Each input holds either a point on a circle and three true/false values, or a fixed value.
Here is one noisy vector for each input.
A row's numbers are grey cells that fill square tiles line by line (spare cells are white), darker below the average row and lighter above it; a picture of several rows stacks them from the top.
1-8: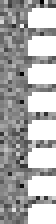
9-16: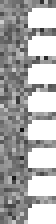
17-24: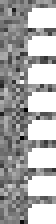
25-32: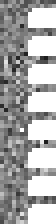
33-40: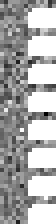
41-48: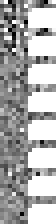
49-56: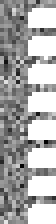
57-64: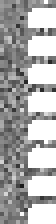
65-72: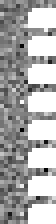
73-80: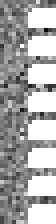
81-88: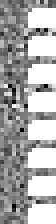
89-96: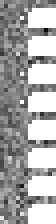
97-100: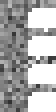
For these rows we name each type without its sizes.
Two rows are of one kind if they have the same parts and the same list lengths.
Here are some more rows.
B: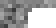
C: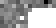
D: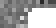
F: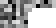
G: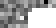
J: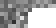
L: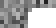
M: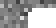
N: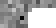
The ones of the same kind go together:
B, C, D, G, J, L, M, N
F

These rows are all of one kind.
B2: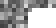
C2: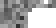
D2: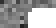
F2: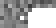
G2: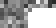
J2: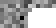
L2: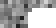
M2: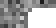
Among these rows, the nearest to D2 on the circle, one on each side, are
G2 and J2.
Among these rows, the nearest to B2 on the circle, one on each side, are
C2 and F2.
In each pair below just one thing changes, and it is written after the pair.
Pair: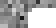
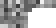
the place on the circle
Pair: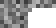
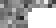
one of the three true/false values
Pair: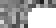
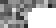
the place on the circle
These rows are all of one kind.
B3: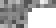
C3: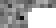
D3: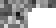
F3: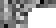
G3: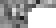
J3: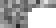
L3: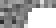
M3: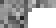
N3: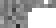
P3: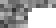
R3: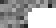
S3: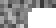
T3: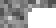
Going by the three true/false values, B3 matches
C3, D3, S3 and T3.
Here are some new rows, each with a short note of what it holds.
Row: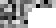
a fixed value
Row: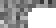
a point on a circle and three true/false values
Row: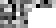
a fixed value
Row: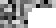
a fixed value
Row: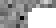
a point on a circle and three true/false values
